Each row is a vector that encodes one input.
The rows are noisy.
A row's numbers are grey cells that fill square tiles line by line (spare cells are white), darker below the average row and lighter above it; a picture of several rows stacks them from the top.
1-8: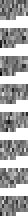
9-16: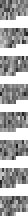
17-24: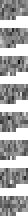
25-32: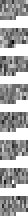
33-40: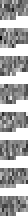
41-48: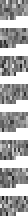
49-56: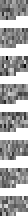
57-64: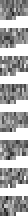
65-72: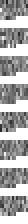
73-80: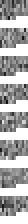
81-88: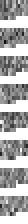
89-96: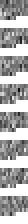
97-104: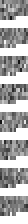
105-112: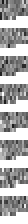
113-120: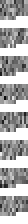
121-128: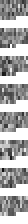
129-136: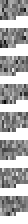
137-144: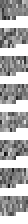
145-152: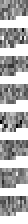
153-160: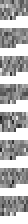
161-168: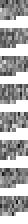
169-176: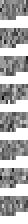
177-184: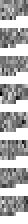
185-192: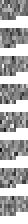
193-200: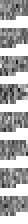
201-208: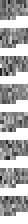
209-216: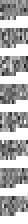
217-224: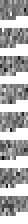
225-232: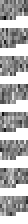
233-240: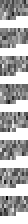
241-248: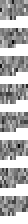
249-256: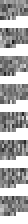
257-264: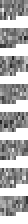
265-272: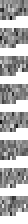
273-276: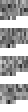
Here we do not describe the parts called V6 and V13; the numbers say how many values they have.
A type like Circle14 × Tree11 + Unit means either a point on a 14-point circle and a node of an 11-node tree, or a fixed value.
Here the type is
Label11 × Label11 × V6 × V13.
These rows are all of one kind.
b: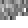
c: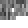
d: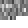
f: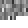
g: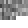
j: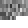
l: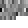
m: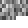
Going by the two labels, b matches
d and f.
